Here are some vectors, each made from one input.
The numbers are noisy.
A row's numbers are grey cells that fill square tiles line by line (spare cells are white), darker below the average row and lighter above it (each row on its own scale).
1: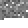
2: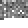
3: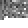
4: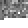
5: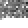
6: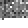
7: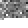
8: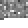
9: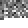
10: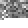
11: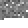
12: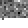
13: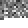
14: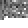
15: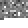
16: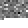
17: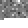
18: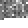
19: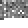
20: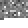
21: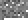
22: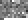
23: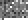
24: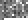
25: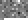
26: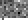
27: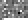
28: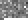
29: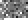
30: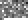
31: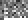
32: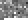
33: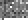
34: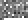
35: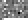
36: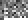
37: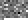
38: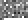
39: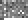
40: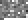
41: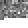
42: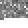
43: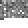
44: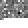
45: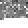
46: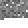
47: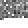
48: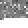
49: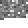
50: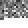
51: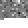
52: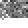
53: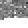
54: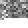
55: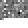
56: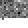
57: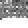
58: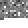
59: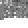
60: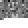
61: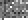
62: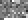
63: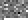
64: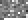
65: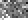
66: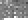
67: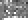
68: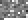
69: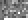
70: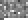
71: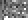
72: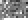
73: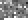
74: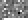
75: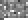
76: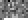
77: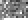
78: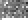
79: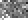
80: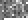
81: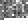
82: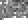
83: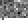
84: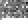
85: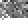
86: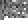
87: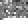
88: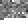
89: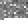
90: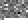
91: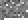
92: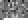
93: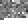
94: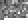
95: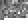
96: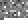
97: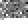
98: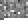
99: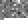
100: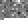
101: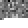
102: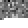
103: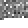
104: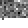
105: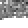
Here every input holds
either four true/false values, or a list of up to two points on a 5-point line.
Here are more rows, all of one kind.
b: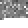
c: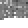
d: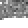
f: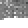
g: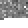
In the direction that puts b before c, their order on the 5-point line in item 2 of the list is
d, b, g, c, f.
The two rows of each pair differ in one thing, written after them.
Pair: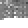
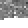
the place on the 5-point line in item 1 of the list
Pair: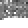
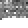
the place on the 5-point line in item 2 of the list
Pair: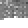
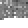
the place on the 5-point line in item 2 of the list
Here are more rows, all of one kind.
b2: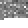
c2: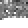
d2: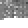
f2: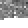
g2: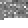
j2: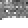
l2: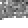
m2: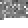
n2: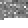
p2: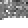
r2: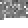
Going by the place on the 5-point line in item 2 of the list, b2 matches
d2, f2, g2 and n2.
